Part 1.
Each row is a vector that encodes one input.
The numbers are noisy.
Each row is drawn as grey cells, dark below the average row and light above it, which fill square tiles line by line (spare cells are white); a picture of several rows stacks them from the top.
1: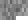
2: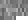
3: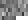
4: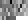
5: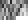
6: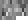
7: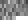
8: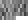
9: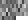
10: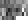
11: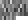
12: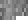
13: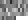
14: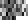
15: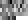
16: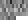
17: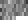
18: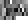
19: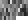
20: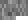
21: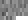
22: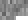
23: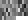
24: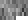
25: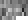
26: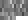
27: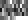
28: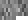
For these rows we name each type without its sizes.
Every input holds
a point on a line.
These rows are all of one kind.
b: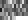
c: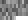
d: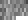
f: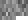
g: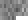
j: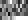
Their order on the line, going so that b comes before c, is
b, d, j, f, c, g.
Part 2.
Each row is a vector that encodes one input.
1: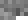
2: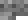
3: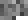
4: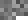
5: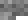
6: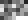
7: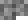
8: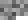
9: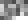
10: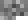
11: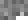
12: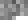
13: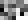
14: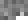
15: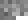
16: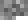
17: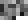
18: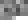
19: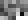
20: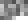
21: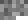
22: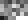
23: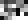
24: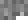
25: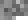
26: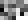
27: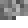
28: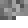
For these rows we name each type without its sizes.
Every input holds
three true/false values.
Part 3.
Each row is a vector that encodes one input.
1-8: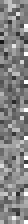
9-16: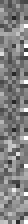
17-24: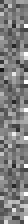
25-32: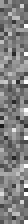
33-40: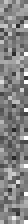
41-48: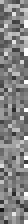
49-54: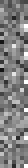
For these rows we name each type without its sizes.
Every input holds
a label.
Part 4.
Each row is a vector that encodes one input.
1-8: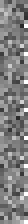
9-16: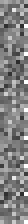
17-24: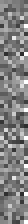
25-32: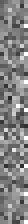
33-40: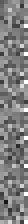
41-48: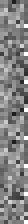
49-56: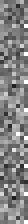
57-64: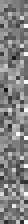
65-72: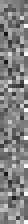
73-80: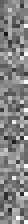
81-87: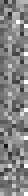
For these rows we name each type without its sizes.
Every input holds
a label.
